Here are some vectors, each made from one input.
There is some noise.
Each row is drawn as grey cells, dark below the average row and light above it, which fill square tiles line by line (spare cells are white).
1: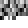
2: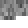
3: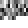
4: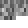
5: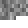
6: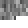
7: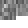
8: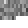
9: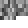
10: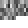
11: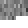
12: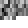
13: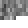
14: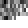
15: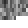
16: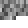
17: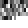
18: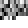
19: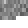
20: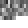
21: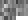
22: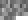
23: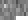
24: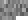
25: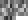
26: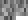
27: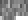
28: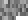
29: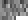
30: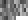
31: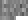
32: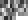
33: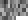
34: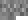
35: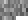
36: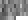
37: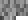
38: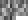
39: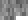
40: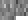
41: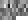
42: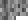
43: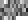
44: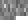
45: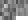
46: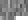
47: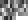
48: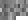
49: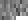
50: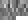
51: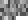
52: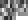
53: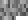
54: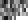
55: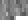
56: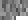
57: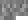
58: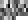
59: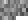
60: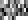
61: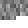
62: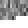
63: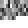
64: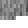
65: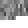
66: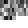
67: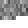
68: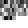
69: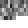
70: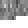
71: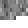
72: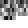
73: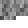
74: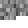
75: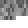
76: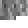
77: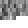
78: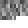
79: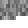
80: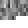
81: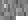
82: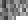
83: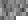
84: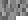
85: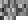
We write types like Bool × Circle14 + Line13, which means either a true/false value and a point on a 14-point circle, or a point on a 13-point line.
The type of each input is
Bool × Line5 + Line8.
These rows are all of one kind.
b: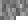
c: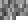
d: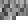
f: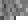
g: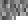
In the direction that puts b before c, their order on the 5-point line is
g, b, f, c, d.
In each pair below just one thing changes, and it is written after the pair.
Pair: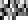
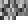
the place on the 5-point line
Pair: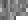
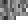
the place on the 5-point line
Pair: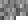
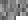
the true/false value
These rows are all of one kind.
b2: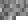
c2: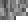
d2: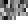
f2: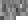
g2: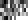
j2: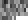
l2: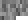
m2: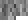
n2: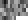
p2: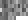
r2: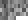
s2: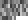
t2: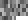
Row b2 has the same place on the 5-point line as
g2, m2, p2 and r2.
